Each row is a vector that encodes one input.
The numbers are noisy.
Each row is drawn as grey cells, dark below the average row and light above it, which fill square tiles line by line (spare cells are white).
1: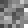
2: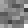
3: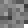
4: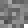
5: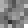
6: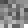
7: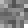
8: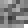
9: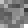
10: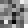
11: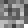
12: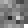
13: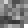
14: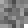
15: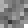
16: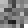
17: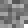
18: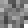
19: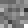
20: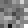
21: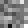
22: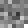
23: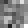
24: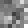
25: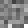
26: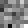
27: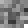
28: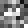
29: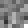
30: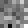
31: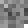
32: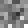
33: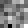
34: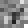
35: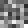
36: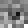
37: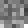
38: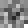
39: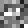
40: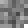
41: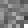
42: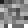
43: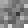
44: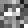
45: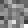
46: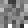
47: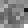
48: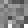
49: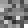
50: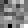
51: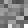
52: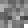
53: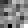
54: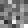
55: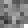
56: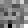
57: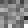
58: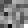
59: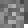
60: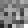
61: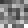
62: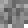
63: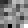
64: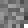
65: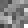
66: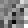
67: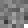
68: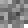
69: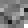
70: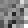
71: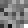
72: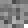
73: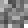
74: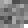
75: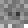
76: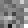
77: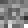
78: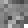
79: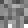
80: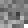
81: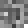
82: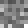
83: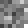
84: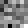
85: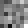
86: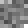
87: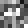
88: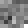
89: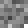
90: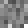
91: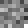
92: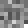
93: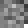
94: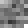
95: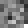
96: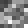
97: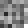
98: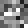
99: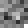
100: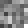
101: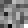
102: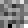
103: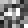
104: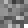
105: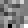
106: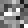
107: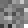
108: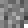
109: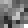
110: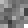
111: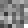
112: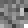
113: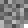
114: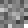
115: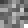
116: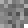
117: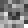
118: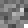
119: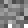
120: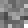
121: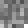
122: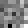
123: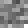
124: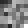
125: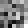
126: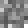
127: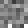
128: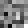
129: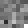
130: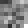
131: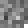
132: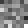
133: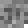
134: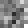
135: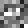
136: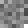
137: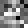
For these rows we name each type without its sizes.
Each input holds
a list of items, each a point on each of two lines.
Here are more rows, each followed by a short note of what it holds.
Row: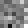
a list of one item
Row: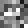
the empty list
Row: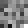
a list of one item
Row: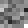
a list of two items
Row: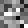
the empty list
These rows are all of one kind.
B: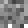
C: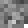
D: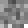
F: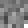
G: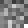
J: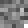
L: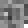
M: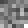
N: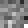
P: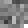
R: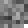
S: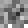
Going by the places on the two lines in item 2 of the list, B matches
C, D, N and P.
